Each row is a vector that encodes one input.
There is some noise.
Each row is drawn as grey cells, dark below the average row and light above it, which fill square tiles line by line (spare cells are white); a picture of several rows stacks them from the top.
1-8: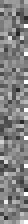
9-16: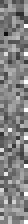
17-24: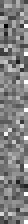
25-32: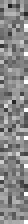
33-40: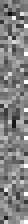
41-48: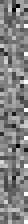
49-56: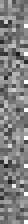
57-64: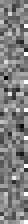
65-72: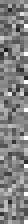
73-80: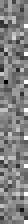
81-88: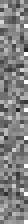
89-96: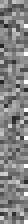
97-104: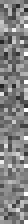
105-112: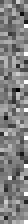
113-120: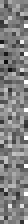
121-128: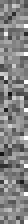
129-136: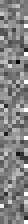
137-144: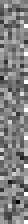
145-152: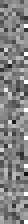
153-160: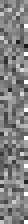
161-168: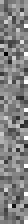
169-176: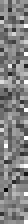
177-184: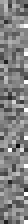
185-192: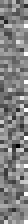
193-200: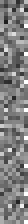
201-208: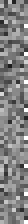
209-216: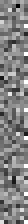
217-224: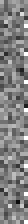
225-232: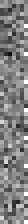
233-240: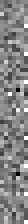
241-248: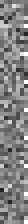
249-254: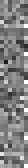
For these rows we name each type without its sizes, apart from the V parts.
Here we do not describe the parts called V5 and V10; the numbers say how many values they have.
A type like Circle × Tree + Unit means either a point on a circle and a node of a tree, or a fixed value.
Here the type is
Bool × (Line + V5) × V10.
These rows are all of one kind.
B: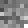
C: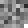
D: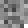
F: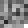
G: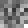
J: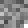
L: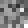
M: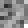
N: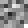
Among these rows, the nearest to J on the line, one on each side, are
C and M.
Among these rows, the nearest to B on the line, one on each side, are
D and M.
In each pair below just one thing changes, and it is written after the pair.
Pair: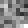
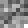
the value of V10
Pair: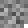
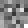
the place on the line
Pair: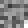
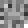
the true/false value
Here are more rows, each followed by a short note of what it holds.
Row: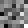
a true/false value, a value of V5 and a value of V10
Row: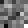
a true/false value, a value of V5 and a value of V10
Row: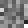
a true/false value, a value of V5 and a value of V10
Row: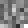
a true/false value, a value of V5 and a value of V10
